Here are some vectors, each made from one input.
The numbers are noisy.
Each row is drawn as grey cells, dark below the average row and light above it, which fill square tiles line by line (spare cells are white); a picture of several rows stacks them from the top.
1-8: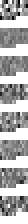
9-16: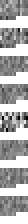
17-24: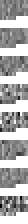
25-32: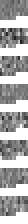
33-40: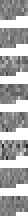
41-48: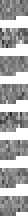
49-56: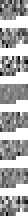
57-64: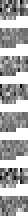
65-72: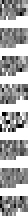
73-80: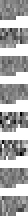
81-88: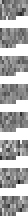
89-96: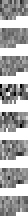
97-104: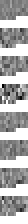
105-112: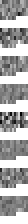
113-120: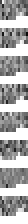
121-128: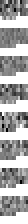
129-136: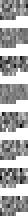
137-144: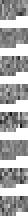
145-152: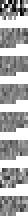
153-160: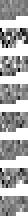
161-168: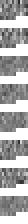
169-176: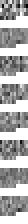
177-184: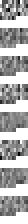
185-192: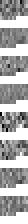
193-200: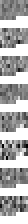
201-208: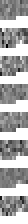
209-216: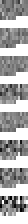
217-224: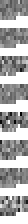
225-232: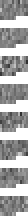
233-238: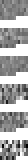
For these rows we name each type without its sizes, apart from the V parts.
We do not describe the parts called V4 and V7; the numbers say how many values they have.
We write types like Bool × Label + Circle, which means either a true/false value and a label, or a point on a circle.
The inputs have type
Circle × Circle + V4 × V7.
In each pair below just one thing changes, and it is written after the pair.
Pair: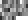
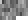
the value of V7
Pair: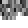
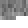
the value of V7
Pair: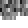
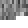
the value of V4
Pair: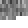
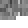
the value of V7
